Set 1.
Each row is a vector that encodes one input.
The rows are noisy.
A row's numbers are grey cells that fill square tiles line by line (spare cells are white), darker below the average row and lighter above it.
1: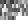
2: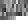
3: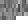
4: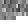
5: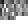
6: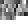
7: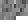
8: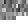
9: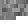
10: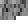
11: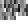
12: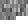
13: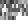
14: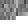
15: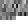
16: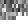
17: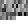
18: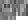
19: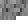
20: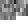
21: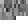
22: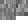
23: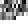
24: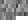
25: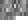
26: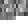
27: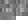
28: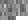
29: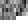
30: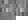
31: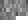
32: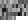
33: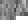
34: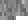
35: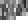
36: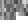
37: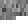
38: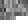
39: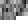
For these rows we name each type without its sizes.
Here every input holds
a point on a line and a true/false value.
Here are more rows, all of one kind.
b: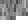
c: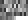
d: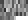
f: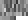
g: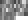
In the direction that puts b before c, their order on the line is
b, f, c, d, g.
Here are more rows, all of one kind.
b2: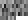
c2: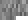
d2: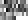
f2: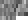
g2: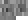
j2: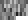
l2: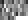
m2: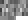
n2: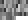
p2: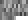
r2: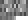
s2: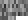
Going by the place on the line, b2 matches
m2 and s2.
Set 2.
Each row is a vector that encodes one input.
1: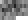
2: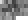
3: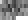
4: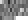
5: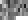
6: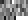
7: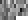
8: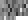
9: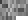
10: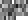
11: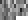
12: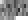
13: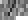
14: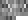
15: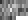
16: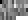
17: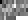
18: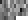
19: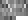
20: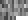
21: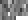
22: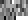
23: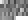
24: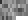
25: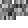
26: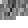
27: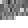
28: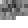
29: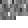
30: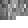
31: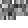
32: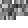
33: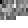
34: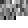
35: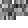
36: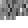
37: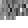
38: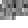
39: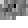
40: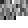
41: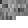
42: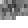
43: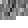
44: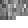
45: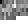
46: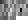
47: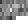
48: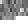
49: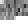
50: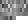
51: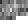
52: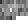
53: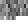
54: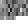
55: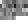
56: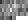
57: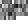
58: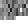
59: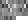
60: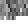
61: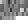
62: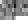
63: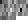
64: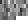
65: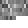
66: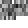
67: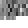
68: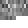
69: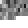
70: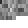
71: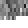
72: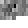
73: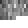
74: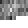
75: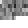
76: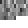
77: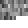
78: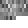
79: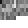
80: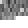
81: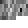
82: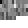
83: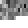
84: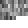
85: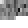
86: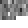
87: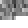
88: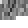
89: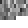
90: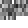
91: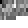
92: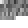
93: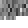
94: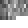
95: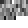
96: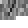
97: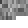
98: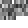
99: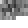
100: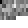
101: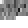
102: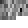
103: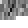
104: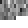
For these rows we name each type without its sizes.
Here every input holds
a true/false value, together with either a fixed value, or a node of a tree.
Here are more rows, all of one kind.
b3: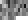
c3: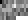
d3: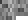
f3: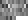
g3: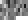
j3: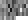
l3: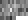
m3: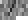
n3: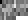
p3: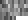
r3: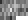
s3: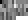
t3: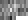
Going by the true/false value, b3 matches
g3, j3 and m3.
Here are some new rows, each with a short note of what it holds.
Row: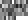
a true/false value
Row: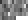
a node of a tree and a true/false value
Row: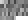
a node of a tree and a true/false value
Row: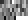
a true/false value
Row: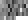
a node of a tree and a true/false value
